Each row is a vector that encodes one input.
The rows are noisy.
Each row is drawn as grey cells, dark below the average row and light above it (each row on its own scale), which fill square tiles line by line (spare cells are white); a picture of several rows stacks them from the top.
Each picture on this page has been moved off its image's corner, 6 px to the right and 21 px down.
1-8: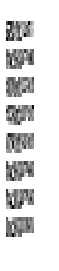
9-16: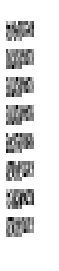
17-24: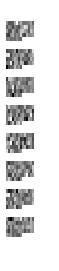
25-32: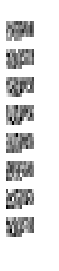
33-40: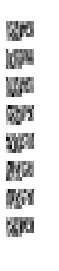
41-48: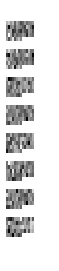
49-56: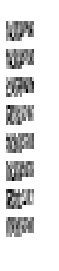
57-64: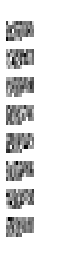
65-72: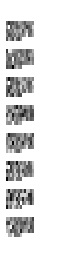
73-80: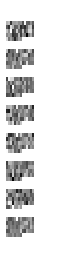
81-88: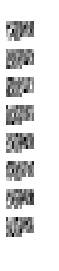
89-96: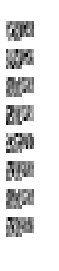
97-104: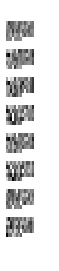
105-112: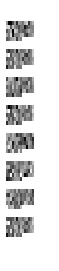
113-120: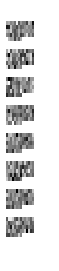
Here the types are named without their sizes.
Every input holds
a point on a line and a true/false value.
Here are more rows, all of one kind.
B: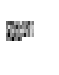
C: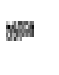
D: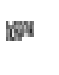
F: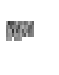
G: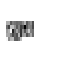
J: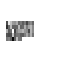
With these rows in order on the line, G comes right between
C and F.
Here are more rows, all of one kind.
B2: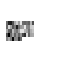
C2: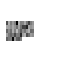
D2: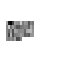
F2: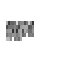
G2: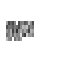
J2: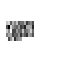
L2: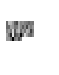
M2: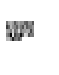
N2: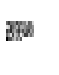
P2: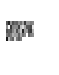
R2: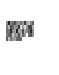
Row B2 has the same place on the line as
C2, L2 and M2.
